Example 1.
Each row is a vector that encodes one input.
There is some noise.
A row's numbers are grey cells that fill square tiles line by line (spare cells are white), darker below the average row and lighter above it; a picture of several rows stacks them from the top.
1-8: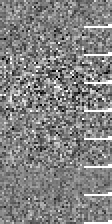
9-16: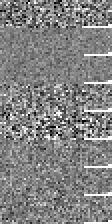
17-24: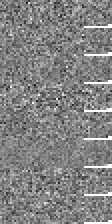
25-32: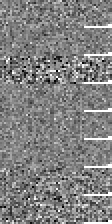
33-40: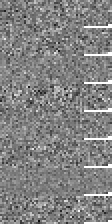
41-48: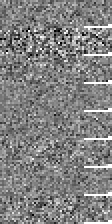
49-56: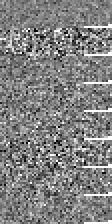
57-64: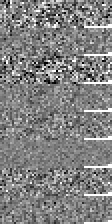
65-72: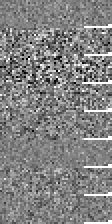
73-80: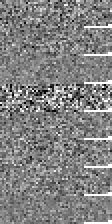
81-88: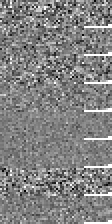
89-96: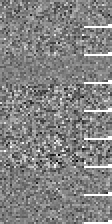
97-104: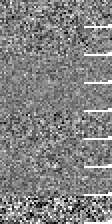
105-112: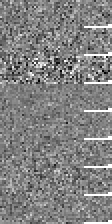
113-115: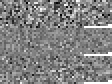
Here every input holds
four true/false values, together with either one of 5 labels, or a point on an 8-point line.
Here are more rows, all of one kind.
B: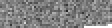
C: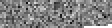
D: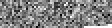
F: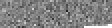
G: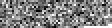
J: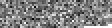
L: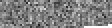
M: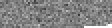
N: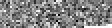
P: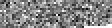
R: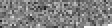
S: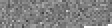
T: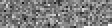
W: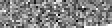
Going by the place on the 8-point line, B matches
D, G, M and W.
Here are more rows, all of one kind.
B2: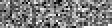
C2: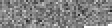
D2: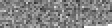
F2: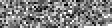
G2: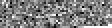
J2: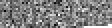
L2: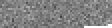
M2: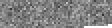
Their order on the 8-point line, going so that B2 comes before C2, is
M2, D2, B2, J2, F2, L2, G2, C2.
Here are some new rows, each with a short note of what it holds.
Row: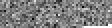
one of 5 labels and four true/false values
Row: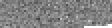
a point on an 8-point line and four true/false values
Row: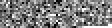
a point on an 8-point line and four true/false values
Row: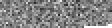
a point on an 8-point line and four true/false values
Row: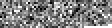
one of 5 labels and four true/false values
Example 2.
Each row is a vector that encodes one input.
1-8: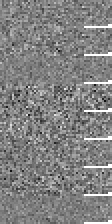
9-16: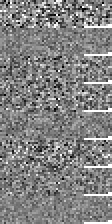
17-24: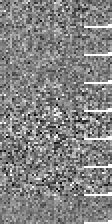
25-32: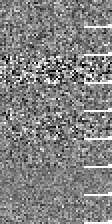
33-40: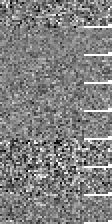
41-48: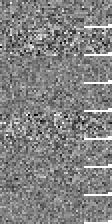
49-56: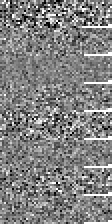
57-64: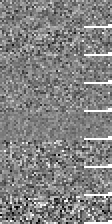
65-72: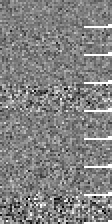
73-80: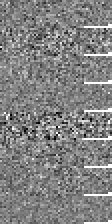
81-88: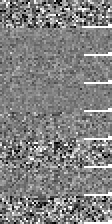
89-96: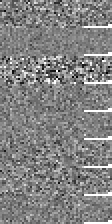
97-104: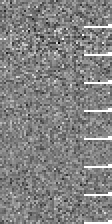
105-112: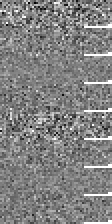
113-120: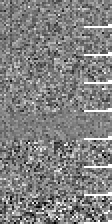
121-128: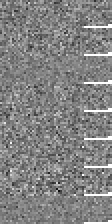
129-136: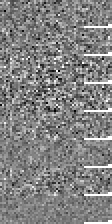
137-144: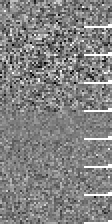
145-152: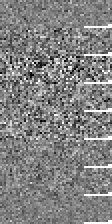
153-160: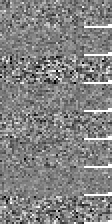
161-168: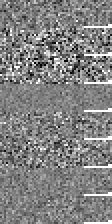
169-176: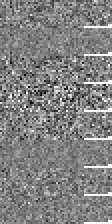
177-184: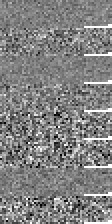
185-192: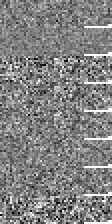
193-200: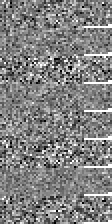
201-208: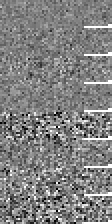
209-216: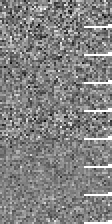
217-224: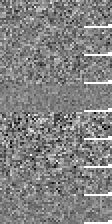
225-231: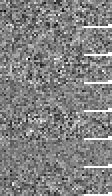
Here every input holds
one of 5 labels, together with either a point on a 10-point line, or four true/false values.
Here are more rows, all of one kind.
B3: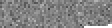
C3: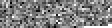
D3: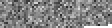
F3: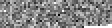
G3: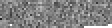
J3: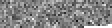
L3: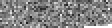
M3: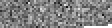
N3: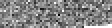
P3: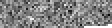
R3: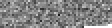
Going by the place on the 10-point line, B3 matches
D3 and F3.
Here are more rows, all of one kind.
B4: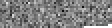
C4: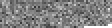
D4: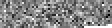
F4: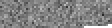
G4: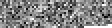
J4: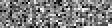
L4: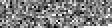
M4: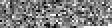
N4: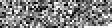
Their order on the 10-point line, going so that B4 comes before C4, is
D4, J4, N4, F4, B4, C4, L4, G4, M4.
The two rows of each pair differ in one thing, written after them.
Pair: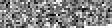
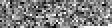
the label
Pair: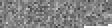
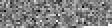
one of the four true/false values
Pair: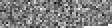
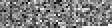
one of the four true/false values
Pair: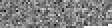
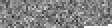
the label
